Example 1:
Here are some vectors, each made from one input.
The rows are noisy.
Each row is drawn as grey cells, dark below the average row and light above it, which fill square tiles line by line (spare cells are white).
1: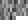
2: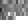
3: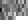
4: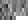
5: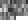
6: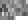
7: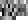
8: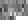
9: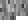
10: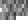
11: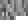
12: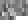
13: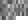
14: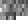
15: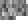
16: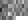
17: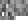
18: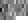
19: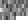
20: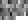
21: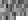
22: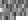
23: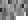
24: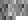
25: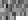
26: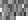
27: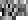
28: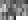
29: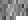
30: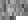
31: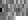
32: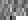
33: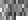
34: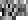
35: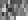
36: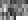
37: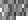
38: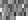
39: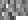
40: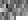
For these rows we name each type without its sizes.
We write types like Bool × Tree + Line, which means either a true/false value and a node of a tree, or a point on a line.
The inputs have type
List(Line × Line).
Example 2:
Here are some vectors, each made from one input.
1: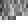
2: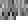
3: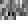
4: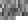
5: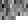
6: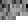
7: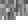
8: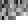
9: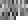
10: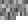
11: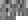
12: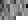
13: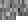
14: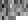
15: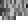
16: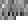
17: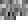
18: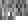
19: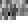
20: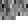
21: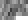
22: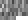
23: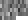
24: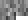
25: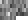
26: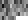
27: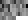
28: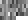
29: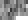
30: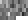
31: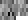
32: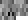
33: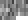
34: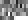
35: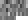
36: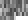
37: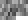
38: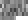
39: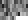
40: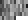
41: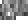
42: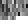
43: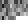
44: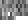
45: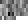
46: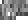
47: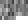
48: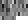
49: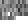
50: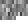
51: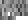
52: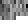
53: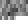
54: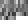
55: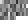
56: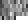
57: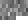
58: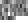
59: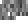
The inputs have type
(Bool × Bool × Bool + Unit) × Line5.
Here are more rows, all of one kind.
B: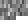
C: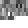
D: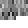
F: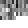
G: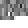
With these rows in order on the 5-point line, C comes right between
D and G.
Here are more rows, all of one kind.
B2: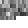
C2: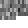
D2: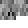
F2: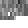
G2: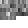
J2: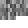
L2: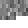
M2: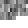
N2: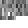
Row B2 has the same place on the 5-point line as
C2, G2 and N2.
